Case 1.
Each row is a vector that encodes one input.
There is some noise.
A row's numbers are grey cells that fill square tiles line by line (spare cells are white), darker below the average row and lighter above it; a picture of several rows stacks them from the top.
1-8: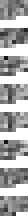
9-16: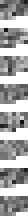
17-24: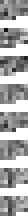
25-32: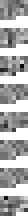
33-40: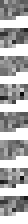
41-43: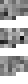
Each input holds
a node of an 8-node tree.
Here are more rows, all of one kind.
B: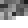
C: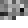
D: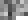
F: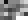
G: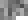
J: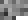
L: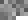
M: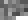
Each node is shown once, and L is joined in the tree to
G, J and M.
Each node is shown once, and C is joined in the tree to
J.
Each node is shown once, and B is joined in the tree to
M.
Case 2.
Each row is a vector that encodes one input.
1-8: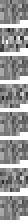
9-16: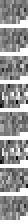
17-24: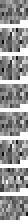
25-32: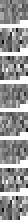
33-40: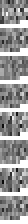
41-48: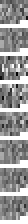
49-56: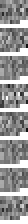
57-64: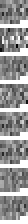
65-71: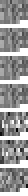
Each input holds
a point on a 7-point line.
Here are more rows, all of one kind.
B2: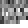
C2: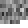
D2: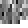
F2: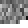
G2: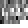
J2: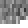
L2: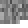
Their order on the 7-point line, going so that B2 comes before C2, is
G2, B2, F2, L2, J2, C2, D2.
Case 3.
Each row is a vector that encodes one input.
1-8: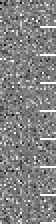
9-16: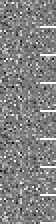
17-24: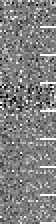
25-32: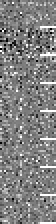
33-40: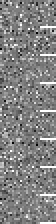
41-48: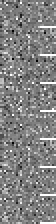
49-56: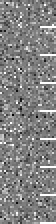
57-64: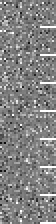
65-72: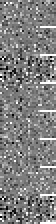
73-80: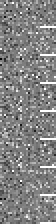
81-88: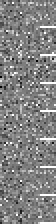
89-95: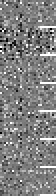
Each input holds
either a fixed value, or four true/false values.
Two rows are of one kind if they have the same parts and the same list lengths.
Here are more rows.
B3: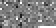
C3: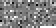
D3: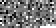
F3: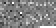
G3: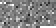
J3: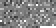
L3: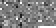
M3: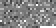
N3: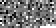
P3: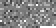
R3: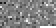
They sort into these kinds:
B3, C3, F3, G3, J3, L3, M3, P3, R3
D3, N3

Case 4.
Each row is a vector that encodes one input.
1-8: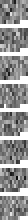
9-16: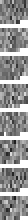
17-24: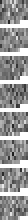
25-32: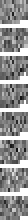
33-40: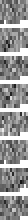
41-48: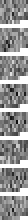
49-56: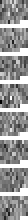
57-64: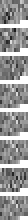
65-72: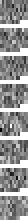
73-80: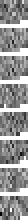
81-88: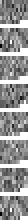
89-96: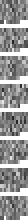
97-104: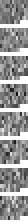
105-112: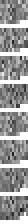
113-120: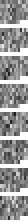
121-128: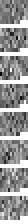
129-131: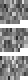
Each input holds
a node of a 19-node tree.
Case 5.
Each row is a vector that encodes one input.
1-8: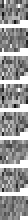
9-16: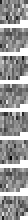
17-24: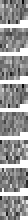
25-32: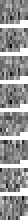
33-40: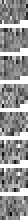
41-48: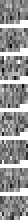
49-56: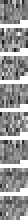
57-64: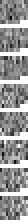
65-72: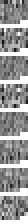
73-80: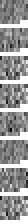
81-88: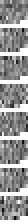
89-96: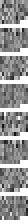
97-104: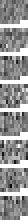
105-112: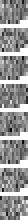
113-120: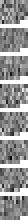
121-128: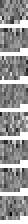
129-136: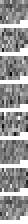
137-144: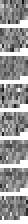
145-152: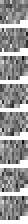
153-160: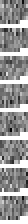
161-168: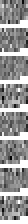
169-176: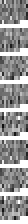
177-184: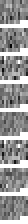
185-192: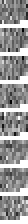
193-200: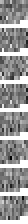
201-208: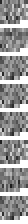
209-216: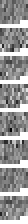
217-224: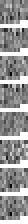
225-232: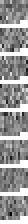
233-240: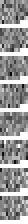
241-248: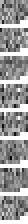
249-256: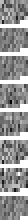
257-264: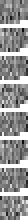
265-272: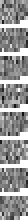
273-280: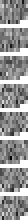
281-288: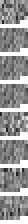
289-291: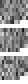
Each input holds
a node of an 11-node tree.
